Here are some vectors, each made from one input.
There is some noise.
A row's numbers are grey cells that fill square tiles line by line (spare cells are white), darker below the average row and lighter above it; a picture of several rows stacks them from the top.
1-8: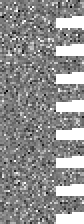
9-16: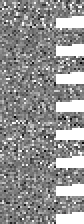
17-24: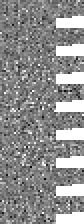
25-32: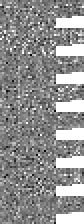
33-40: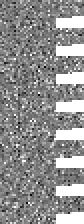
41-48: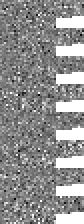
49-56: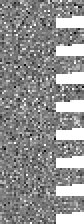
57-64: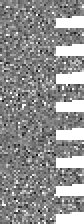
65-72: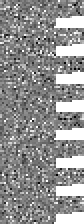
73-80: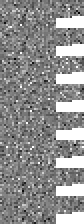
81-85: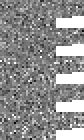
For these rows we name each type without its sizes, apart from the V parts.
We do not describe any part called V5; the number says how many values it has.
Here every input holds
three true/false values, together with either a label and a value of V5, or a point on a line.
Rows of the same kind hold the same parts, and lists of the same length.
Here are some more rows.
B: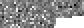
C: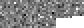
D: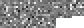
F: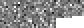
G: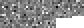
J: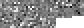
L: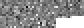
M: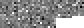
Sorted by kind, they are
B, D, J, L
C, F, G, M

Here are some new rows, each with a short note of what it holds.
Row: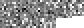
a point on a line and three true/false values
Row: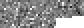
a point on a line and three true/false values
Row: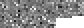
a point on a line and three true/false values
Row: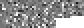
a point on a line and three true/false values
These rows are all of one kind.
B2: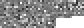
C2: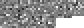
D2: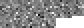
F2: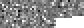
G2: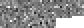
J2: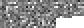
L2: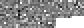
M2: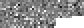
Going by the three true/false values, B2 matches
C2 and L2.
